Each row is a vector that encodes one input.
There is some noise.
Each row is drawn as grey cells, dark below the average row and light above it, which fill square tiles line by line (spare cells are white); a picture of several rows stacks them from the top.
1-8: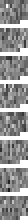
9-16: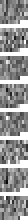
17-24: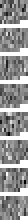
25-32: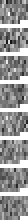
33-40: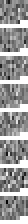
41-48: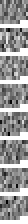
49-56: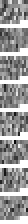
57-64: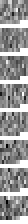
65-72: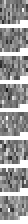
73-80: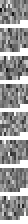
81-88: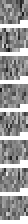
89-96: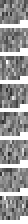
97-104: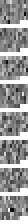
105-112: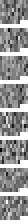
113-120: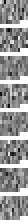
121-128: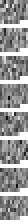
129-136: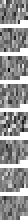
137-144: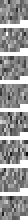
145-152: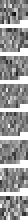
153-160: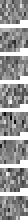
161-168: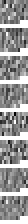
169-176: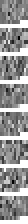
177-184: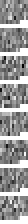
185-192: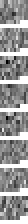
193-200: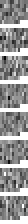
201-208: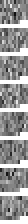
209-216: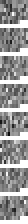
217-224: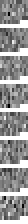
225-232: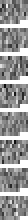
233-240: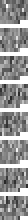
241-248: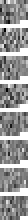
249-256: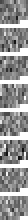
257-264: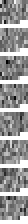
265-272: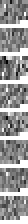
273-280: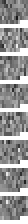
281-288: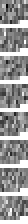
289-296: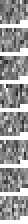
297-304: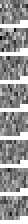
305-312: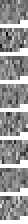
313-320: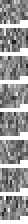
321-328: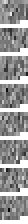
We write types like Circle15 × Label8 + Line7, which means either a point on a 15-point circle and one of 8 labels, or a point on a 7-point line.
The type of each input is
(Bool × Bool × Bool + Label9) × Label9.
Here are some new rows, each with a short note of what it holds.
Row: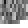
one of 9 labels and three true/false values
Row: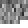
two labels (each one of 9)
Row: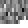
two labels (each one of 9)
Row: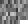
one of 9 labels and three true/false values
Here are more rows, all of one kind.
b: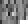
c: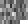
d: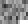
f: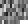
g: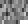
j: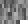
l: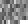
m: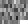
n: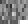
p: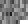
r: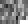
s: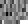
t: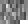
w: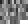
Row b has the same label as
n, r and w.
